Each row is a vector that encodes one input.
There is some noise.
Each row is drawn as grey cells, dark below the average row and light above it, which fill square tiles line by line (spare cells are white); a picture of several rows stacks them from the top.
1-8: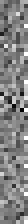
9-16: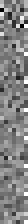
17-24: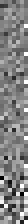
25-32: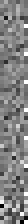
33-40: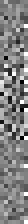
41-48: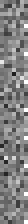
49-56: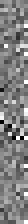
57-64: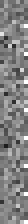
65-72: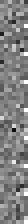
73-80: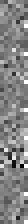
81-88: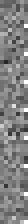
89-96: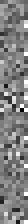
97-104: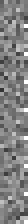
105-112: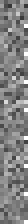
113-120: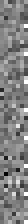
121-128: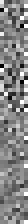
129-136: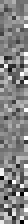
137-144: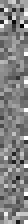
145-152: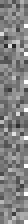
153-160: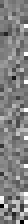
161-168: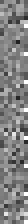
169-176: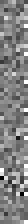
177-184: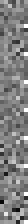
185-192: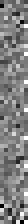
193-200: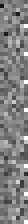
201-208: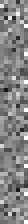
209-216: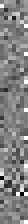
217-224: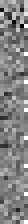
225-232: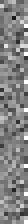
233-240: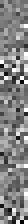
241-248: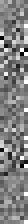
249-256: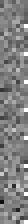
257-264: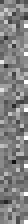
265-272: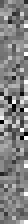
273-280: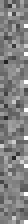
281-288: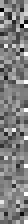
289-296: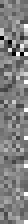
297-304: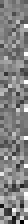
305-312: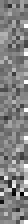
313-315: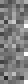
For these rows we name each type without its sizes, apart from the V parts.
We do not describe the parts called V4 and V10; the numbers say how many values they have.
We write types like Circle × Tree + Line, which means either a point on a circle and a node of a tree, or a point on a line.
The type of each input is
Bool × Bool × Bool × Bool × Bool × V4 × V10 + Line.
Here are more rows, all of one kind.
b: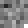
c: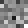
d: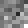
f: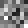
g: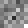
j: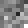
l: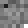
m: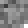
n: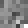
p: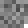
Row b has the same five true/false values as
d, g and j.
